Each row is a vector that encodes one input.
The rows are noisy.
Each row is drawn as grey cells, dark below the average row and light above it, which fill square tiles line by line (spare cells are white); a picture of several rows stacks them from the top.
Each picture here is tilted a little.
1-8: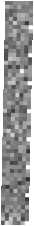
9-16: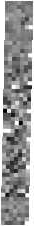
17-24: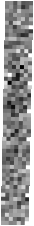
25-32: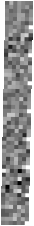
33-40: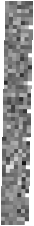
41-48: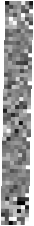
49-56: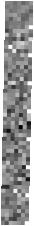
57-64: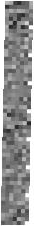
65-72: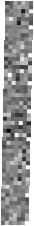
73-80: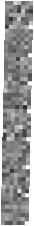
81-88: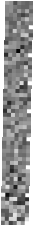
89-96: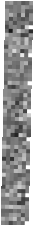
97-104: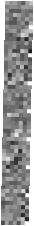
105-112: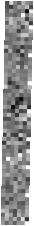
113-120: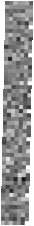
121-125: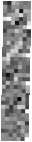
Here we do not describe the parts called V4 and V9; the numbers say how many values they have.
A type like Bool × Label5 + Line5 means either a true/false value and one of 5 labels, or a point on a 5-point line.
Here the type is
(Bool × V9 + V4) × Line5.
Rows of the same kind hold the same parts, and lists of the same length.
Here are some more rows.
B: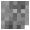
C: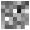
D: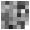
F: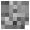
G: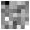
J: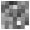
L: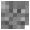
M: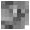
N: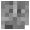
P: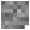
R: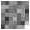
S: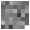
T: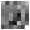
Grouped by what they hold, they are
B, C, D, G, L, M, N, R
F, J, P, S, T

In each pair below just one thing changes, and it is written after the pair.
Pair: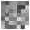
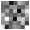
the place on the 5-point line
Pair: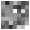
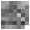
the true/false value
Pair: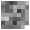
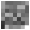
the place on the 5-point line
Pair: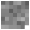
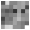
the place on the 5-point line
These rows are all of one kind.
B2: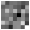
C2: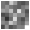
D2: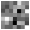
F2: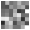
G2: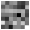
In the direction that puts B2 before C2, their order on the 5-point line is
B2, D2, G2, C2, F2.
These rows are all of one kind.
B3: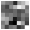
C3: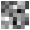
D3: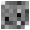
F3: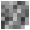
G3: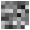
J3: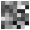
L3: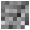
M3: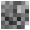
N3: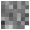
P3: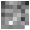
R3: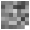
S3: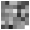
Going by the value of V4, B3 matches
J3, L3 and S3.
